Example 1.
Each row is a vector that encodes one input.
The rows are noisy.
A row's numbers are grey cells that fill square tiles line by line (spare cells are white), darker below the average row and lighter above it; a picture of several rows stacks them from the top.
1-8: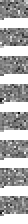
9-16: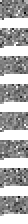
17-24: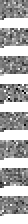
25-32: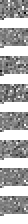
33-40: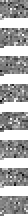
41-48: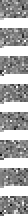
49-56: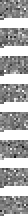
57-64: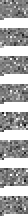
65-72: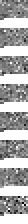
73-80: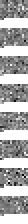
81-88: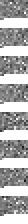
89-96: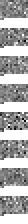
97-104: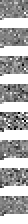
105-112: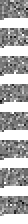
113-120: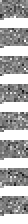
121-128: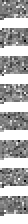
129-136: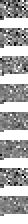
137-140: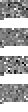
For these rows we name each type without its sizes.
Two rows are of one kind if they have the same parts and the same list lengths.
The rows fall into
3 kinds.
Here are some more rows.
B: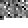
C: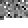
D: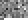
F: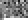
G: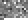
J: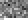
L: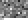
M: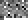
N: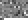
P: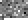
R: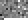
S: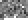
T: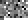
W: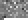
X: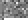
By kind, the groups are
B, C, M, T
D, G, P, R, S, W
F, J, L, N, X

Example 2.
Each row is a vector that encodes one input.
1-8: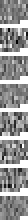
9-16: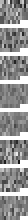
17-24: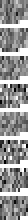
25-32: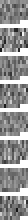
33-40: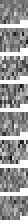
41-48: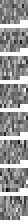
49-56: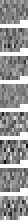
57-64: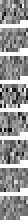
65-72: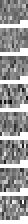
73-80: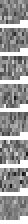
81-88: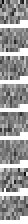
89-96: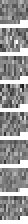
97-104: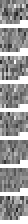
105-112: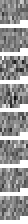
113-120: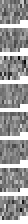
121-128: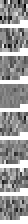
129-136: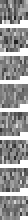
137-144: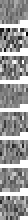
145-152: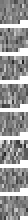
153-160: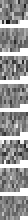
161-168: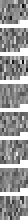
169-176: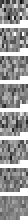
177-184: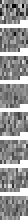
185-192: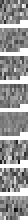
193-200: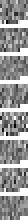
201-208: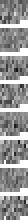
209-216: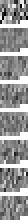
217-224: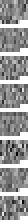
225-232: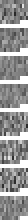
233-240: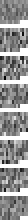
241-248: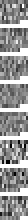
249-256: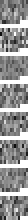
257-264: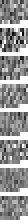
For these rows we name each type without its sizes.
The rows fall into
2 kinds.
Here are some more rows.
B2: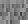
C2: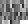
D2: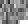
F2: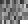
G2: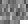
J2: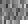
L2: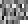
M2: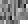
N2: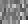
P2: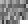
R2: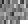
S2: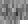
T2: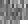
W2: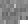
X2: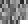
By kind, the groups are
B2, C2, F2, G2, L2, M2, P2, X2
D2, J2, N2, R2, S2, T2, W2

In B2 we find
three true/false values.
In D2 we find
a point on a line.
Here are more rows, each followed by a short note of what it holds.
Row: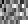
a point on a line
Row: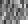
a point on a line
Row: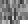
three true/false values
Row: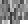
a point on a line
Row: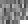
three true/false values
